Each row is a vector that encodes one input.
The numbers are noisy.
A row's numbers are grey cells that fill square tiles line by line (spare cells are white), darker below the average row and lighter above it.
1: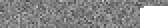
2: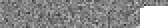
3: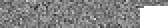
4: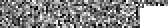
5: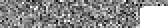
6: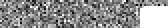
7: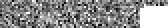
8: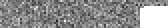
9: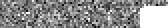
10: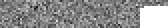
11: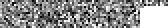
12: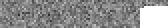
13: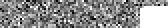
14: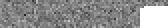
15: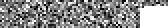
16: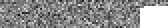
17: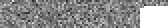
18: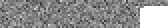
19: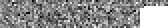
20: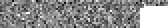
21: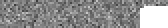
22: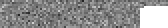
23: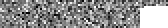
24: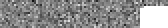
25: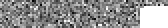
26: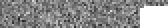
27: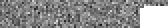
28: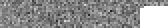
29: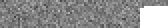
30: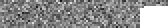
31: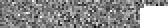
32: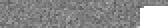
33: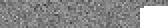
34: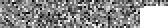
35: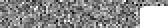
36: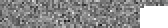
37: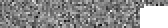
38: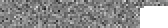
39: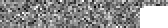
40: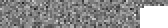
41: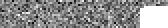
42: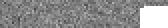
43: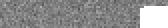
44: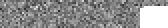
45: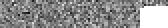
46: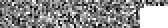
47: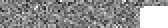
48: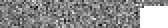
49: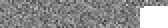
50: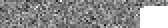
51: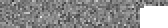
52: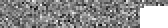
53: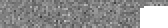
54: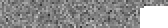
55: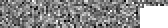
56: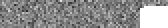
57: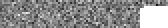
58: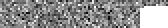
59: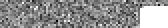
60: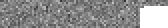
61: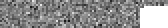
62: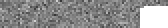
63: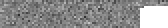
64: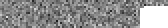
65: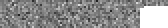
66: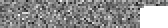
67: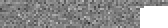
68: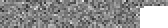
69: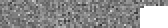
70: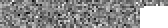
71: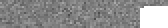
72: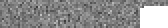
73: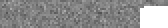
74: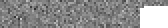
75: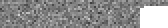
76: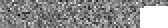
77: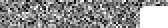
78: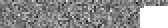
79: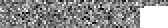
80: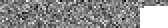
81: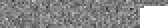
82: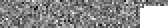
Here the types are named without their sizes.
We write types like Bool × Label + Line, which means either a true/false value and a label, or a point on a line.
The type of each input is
Label × Label × (Tree + Unit).
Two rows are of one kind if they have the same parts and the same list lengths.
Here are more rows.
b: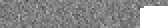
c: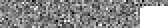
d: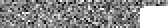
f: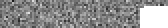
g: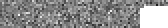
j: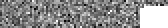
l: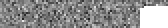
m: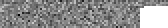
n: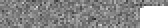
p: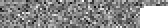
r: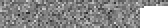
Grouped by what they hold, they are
b, d, f, l, m, r
c, g, j, n, p

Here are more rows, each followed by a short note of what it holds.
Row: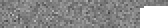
two labels and a node of a tree
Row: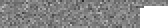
two labels and a node of a tree
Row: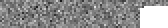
two labels and a node of a tree
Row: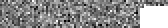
two labels
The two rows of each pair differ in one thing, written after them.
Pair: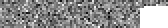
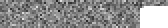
one of the two labels
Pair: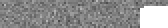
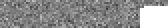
the node of the tree
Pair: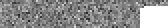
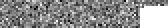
one of the two labels
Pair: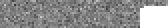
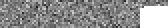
the node of the tree
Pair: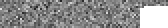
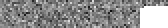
one of the two labels
